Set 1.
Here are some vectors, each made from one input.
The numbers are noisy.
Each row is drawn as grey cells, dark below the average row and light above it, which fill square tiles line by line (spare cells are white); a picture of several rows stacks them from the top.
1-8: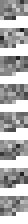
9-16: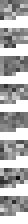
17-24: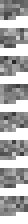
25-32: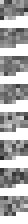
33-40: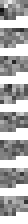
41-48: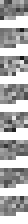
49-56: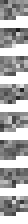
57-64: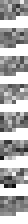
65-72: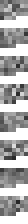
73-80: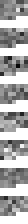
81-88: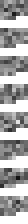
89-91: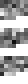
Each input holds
one of 9 labels.
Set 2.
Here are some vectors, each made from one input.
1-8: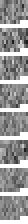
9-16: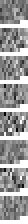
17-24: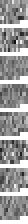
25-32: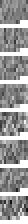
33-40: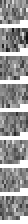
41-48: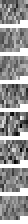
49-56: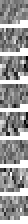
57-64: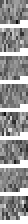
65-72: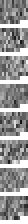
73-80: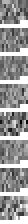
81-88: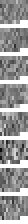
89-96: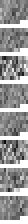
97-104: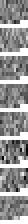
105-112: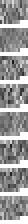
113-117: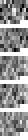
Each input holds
three true/false values.
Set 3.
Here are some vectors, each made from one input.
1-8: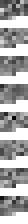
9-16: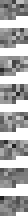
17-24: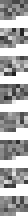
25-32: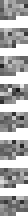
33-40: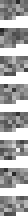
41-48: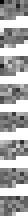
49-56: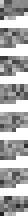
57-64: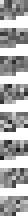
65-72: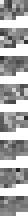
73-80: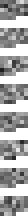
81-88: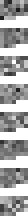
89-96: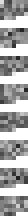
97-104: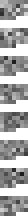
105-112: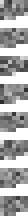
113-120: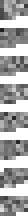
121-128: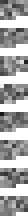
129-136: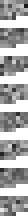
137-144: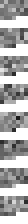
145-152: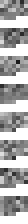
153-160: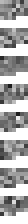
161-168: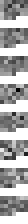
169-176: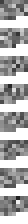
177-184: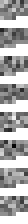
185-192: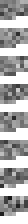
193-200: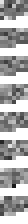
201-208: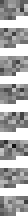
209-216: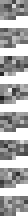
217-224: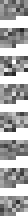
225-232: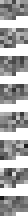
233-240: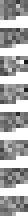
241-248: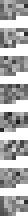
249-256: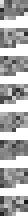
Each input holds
one of 9 labels.
